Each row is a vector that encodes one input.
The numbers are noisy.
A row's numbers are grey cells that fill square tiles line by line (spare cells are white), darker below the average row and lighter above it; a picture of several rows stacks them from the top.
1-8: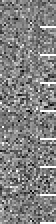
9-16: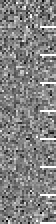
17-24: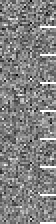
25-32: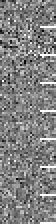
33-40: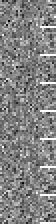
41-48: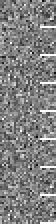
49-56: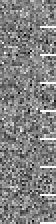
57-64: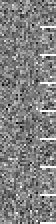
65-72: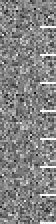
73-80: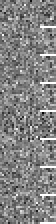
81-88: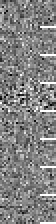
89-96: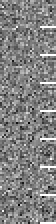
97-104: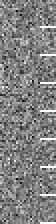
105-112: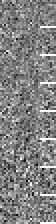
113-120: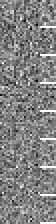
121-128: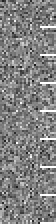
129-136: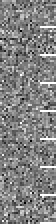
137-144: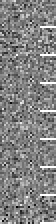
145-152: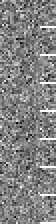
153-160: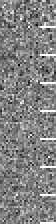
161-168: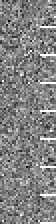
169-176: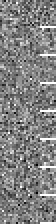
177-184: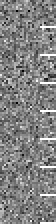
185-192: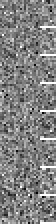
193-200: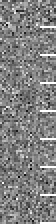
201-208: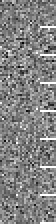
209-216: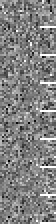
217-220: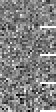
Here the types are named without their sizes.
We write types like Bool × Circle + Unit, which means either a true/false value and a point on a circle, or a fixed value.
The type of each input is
Bool × (Circle + Unit) + Tree.
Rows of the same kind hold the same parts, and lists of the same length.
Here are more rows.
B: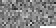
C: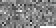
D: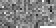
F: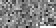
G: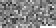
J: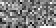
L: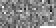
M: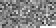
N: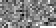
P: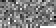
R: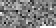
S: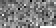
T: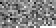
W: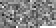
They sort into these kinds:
B, C, D, G, L, M
F, J, N, P, R, S
T, W

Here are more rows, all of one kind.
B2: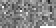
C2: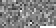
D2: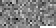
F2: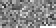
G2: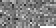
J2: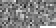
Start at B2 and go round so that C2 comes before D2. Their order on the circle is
B2, C2, F2, J2, D2, G2.
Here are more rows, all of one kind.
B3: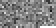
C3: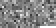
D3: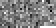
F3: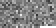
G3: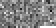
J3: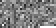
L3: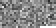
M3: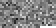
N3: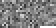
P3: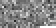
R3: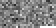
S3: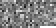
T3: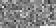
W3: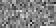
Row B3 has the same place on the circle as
D3, G3 and J3.
